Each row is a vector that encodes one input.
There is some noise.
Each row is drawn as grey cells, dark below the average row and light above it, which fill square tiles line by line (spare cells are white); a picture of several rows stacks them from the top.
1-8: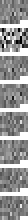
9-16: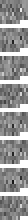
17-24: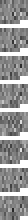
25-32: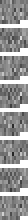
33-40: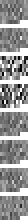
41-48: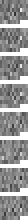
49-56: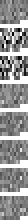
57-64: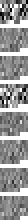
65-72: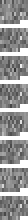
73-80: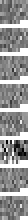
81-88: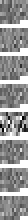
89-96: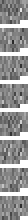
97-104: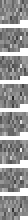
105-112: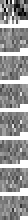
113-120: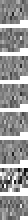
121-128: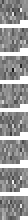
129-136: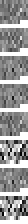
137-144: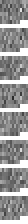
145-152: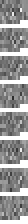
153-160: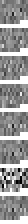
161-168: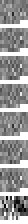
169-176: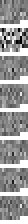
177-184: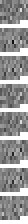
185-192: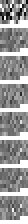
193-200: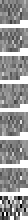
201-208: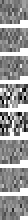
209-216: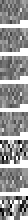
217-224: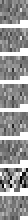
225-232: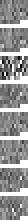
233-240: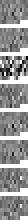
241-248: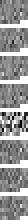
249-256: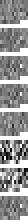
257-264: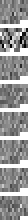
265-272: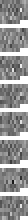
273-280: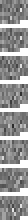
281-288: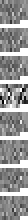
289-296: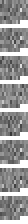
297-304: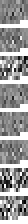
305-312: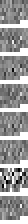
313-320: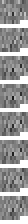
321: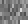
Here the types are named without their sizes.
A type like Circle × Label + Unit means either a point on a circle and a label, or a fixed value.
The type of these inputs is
Bool × Bool × Bool × Bool × Bool × Bool + Circle + Unit.
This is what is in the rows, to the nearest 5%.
About 10% of them hold a point on a circle. A few of them hold a fixed value. The rest hold six true/false values.
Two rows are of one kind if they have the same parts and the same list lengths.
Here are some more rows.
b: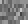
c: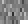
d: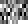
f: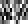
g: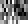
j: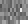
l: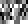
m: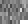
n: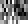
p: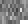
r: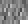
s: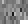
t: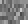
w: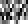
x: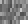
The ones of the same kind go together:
b, c, j, m, p, r, s, t, x
d, f, l, w
g, n

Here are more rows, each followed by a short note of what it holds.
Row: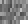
six true/false values
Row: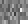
six true/false values
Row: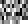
a point on a circle
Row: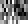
a fixed value
